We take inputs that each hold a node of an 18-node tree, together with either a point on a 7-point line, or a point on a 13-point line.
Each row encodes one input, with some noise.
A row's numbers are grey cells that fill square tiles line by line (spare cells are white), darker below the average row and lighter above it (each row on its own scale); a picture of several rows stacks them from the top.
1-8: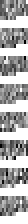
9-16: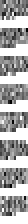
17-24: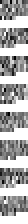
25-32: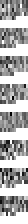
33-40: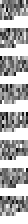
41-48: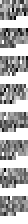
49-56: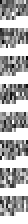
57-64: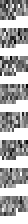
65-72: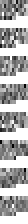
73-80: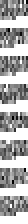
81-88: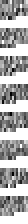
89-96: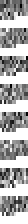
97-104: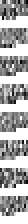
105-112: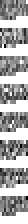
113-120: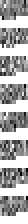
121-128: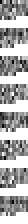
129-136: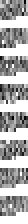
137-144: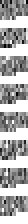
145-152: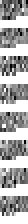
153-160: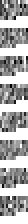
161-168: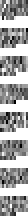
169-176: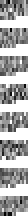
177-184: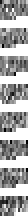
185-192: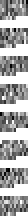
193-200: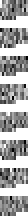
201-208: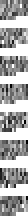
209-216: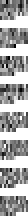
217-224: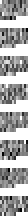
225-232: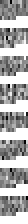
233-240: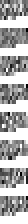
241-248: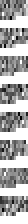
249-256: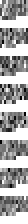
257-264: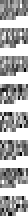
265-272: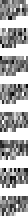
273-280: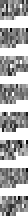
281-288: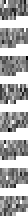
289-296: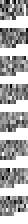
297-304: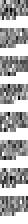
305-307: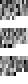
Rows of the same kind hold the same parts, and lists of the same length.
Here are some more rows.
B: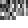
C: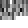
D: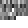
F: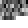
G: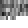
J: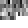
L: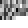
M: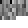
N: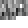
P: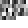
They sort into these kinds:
B, C, F, J, P
D, G, L, M, N

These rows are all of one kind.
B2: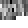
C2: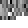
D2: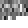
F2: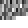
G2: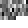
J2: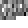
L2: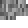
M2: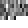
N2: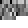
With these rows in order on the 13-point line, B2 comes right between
C2 and D2.
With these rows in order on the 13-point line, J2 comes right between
F2 and G2.
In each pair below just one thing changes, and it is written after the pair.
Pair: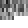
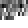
the place on the 7-point line
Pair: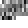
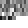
the place on the 7-point line
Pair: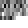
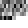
the place on the 7-point line
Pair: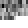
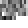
the node of the tree
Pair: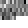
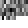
the node of the tree
